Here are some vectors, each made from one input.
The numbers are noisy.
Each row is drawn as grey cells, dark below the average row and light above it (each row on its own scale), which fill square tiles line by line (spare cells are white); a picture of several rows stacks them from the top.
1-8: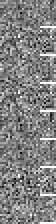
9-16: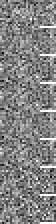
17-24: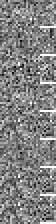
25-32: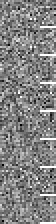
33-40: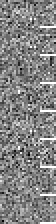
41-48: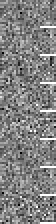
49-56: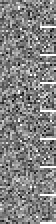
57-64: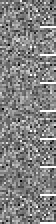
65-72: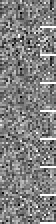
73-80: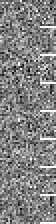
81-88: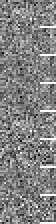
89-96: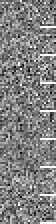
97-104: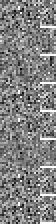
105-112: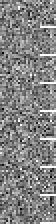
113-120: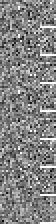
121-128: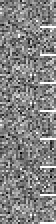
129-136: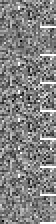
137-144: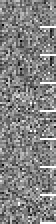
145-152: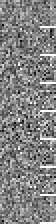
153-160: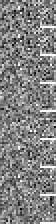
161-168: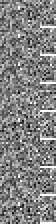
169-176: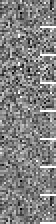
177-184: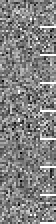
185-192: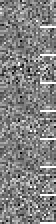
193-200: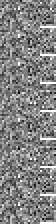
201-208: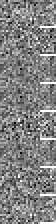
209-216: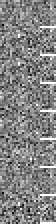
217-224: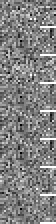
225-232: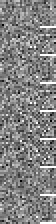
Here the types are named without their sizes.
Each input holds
a point on a line.
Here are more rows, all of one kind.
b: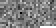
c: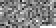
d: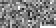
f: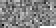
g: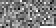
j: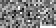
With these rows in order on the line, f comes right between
c and g.
